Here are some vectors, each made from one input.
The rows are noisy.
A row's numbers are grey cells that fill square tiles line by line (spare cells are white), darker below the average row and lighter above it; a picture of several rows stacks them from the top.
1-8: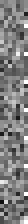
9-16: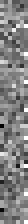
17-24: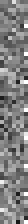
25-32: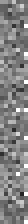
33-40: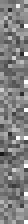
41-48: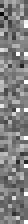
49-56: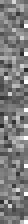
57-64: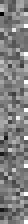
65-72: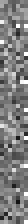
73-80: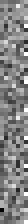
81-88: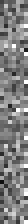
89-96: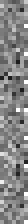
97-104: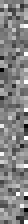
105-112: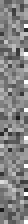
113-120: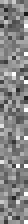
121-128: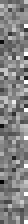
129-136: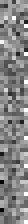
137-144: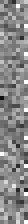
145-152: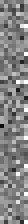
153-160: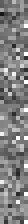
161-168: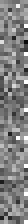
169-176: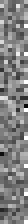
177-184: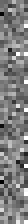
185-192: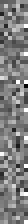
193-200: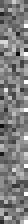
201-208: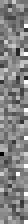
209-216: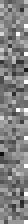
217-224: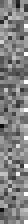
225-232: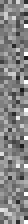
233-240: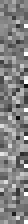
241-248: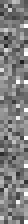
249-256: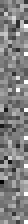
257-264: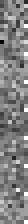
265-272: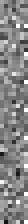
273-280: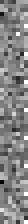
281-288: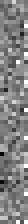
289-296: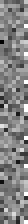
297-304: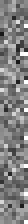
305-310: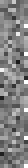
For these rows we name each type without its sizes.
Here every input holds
a label, together with either a label, or three true/false values.
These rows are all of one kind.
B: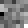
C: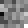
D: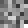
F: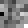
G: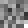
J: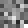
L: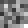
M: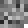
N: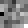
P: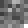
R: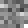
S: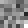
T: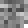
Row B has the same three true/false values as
C, D and M.
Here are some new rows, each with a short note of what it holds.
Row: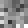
a label and three true/false values
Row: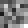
a label and three true/false values
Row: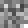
a label and three true/false values
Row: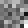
two labels
